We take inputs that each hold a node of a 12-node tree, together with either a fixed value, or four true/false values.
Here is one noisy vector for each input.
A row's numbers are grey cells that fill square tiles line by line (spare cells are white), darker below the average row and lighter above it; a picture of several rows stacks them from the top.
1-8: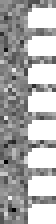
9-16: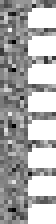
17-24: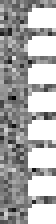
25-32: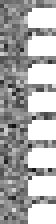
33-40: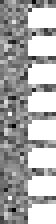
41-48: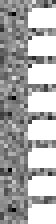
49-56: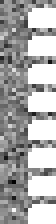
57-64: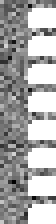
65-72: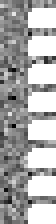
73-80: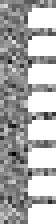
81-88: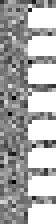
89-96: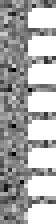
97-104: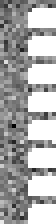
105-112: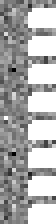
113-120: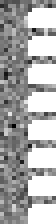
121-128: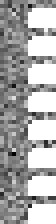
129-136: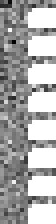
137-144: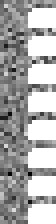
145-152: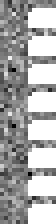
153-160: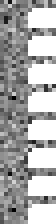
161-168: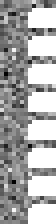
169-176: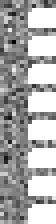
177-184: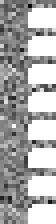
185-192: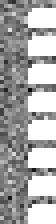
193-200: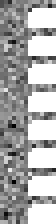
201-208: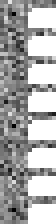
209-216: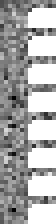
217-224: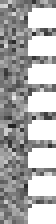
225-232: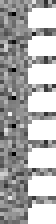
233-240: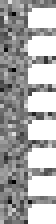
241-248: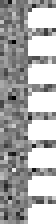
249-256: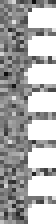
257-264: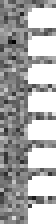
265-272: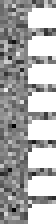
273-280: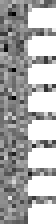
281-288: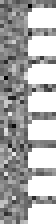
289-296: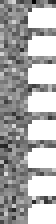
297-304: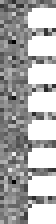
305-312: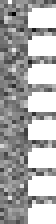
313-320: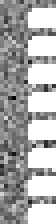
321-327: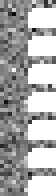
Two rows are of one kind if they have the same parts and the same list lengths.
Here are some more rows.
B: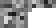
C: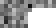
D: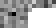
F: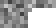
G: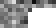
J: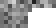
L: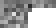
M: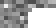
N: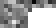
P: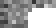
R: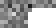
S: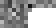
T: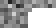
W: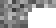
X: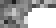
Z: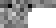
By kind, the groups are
B, D
C, F, G, J, L, M, N, P, R, S, T, W, X, Z

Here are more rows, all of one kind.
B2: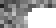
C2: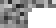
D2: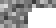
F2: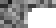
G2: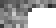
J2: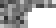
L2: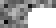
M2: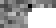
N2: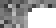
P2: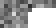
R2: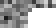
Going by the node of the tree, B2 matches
G2, M2, N2 and P2.
